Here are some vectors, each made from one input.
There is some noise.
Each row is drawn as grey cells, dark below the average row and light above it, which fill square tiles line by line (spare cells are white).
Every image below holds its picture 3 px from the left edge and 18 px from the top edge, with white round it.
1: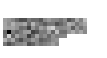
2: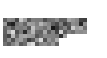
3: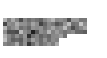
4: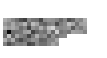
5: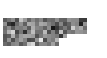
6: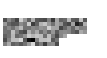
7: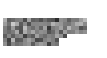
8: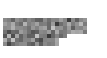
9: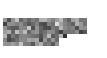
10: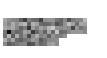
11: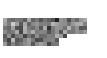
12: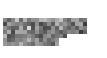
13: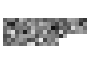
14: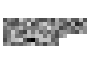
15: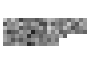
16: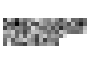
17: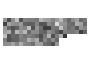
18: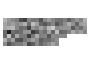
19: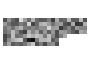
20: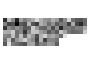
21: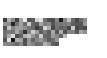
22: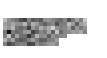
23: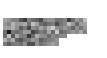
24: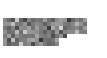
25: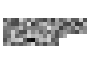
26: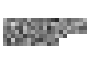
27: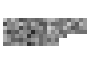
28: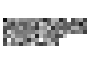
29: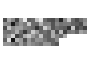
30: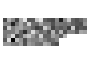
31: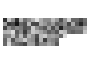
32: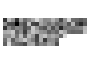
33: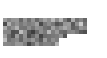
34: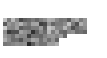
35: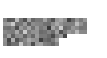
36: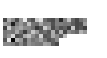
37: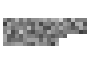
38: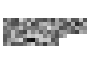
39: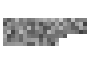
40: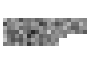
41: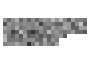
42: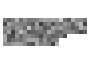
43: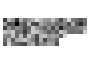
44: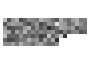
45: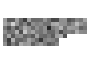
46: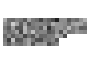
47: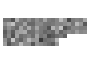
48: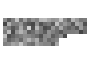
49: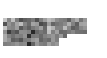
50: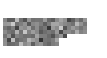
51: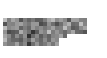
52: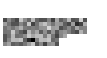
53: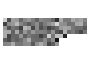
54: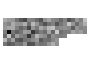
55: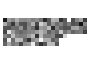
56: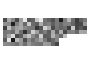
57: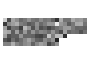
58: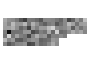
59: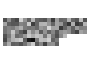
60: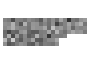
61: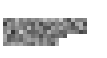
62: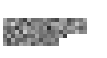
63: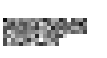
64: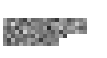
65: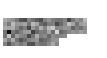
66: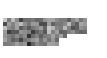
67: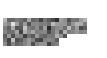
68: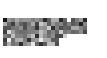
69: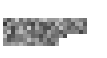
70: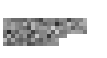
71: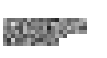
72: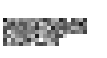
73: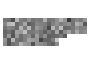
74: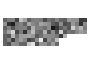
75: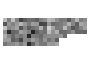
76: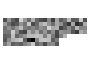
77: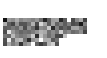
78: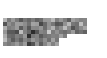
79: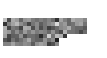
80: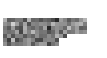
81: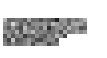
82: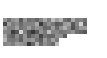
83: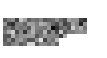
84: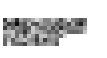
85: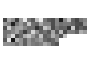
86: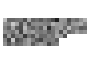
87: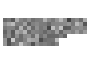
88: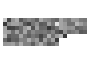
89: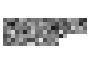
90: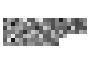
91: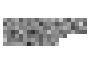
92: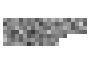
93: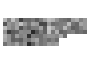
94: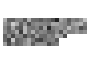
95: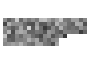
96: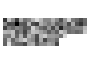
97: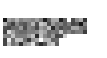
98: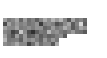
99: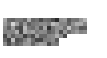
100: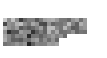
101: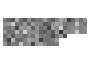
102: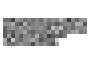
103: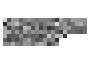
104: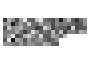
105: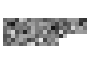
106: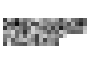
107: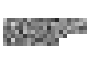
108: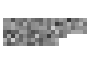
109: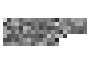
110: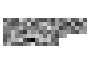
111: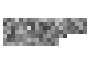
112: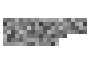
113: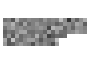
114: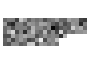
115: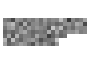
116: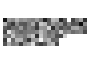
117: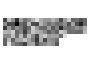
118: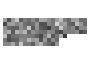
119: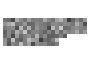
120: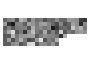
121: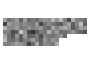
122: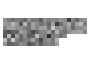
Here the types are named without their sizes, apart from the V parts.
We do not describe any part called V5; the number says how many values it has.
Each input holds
either a point on a line and a true/false value, or a value of V5.
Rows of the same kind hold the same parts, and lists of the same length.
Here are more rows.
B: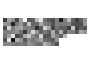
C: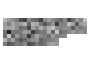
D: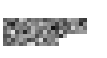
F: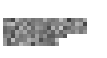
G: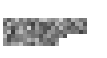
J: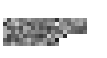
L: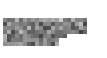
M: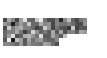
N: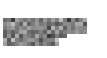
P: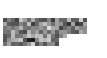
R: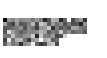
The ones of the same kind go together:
B, D, M, P, R
C, F, G, J, L, N

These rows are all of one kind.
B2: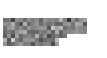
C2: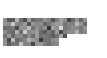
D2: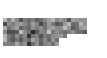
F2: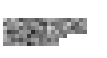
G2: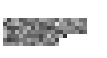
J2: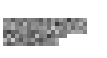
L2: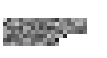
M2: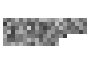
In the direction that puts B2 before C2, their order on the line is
F2, D2, J2, B2, M2, C2, G2, L2.
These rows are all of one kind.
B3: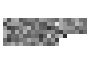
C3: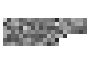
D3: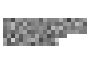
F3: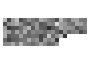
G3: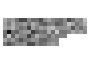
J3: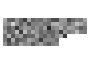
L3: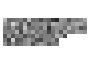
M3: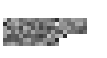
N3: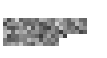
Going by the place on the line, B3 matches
F3 and J3.
